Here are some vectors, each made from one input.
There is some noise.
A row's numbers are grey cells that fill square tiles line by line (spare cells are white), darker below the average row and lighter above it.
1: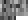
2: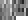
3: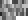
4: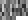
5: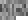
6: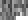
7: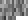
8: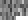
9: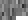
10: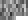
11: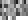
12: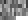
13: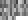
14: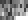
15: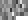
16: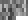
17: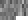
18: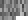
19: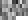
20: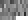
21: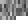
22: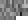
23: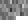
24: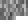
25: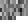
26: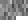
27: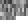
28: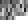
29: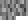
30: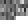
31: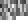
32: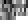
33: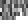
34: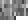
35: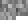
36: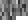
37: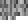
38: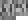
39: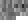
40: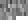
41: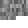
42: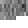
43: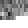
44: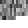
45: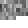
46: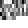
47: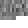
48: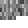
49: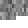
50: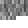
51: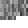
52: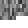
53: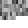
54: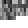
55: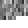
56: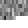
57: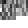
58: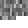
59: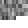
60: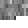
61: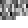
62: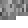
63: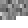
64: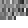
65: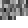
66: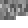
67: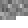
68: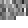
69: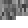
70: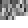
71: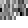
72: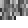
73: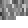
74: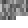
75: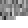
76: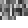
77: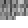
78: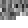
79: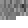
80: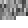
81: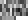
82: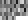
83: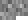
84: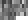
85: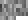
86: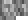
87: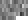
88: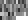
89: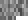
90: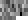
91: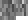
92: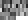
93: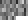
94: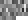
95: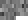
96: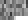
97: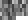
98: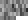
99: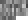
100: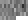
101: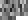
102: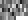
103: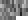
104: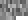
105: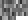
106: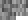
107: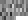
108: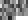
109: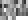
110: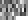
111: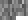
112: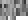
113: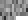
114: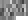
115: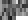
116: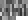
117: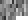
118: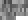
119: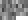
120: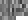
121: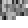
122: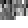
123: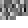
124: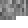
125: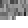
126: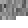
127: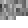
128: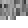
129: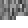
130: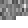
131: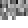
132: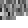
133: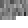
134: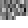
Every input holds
either a point on an 11-point circle, or a fixed value, or two labels (each one of 10).
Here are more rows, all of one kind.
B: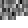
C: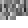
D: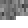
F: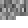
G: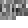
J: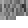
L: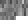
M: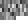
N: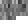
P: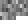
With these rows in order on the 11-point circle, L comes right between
D and G.
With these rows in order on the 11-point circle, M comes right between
B and P.
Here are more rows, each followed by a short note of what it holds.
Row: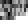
a fixed value
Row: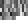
a point on an 11-point circle
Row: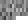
two labels (each one of 10)
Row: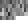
a fixed value
